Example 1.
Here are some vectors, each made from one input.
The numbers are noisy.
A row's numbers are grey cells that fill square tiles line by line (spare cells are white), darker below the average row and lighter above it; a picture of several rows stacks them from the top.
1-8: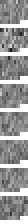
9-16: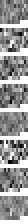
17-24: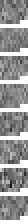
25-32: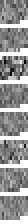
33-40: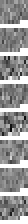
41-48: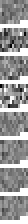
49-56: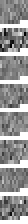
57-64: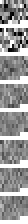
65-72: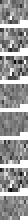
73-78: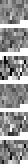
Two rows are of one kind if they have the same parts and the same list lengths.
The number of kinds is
2.
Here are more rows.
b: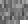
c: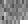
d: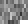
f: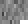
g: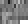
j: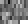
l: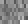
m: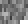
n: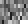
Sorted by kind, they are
b, d, g, j, m
c, f, l, n

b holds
a point on a 7-point line.
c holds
a point on an 8-point circle and a point on a 7-point line.
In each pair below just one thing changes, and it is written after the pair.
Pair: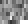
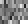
the place on the 8-point circle
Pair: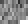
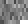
the place on the 7-point line
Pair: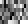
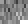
the place on the 7-point line
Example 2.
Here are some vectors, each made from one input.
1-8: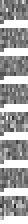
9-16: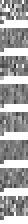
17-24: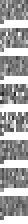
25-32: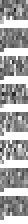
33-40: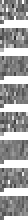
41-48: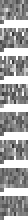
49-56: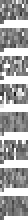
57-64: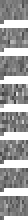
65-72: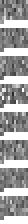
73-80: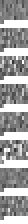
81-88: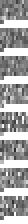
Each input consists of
one of 10 labels and a true/false value.
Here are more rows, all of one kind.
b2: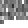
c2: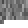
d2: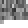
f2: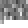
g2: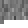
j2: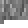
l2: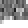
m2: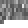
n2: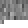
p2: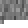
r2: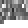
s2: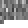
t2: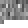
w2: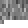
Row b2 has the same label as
c2, g2 and m2.
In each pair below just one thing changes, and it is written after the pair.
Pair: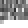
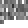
the true/false value
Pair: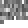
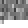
the true/false value
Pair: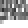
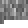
the label
